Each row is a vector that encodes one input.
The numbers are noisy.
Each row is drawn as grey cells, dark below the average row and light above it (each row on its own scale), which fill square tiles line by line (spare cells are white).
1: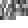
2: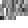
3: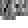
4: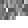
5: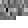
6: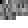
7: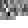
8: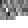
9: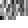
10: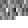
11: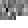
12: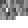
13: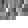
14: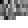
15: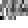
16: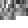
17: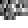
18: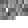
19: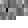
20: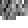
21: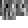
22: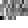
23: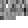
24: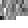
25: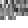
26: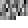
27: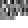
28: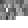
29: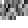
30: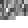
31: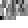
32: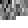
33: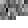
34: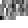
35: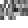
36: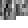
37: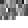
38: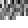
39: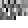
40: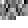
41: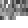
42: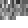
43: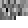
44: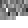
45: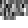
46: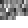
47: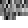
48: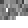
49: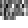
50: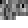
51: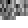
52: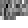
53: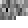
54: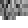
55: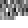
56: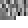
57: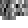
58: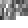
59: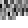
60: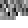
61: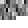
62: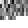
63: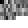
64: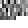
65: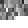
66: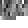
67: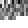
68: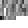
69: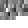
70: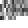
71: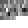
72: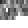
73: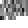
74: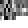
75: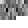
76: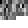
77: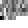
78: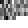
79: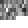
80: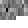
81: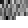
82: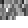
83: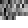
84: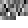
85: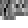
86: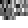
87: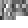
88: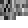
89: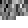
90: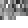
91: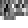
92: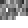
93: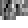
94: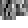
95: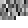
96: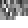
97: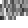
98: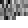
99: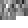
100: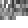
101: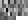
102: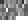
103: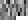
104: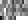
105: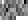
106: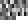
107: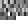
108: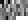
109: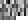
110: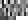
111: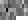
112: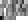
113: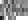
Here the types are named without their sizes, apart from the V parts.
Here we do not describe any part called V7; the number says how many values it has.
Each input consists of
a true/false value, together with either a point on a line, or a value of V7.
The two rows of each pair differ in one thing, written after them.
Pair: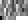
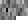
the true/false value
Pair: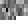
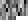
the place on the line
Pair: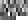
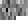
the place on the line
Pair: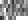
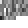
the place on the line
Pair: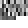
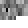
the place on the line
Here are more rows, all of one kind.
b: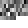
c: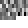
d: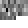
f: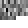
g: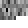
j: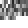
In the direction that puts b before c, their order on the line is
d, g, f, j, b, c.
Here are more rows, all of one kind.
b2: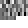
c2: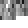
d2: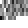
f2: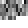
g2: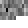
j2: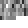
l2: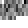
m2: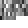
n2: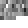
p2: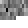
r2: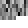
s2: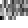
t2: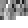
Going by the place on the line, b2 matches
c2, j2, r2 and t2.
